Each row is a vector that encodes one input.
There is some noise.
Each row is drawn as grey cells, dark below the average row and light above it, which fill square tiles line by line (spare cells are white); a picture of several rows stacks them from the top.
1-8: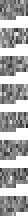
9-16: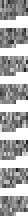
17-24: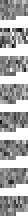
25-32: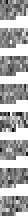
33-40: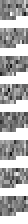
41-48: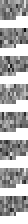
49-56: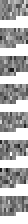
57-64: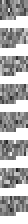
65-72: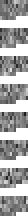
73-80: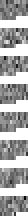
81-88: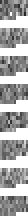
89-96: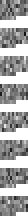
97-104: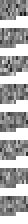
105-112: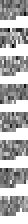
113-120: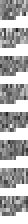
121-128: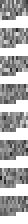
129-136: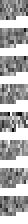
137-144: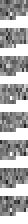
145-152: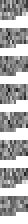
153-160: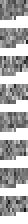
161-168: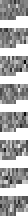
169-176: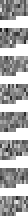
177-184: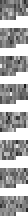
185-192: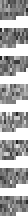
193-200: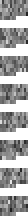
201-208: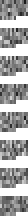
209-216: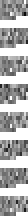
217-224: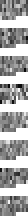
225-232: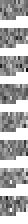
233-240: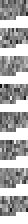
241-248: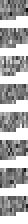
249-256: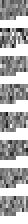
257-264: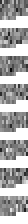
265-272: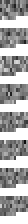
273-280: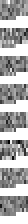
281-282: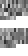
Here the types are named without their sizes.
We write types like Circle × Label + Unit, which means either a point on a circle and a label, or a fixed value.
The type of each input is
List(Line).
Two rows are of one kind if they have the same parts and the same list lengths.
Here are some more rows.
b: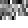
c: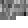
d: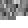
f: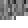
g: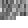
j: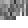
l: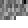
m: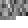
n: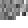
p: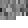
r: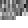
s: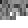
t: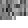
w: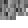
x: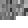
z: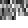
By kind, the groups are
b, z
c, d, g, n, s, t, x
f, j, l, m, p, w
r

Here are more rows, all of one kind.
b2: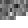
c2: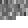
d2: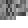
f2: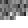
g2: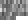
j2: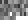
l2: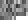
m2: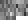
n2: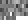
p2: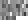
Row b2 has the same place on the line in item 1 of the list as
c2, f2 and j2.
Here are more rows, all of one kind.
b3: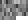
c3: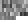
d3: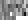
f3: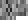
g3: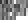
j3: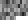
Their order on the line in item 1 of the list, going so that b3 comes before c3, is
g3, b3, d3, c3, j3, f3.
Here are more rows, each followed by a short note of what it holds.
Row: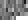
a list of three items
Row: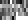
the empty list
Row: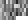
a list of one item
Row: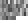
a list of two items
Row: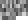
a list of one item
